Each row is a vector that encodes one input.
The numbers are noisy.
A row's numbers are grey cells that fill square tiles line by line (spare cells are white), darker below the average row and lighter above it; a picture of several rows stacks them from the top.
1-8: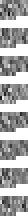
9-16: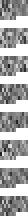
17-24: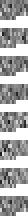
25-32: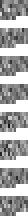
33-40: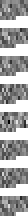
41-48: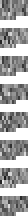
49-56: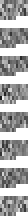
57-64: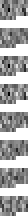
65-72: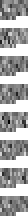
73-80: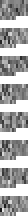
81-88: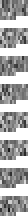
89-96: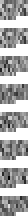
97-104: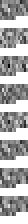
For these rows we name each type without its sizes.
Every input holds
either a point on a line, or a node of a tree.
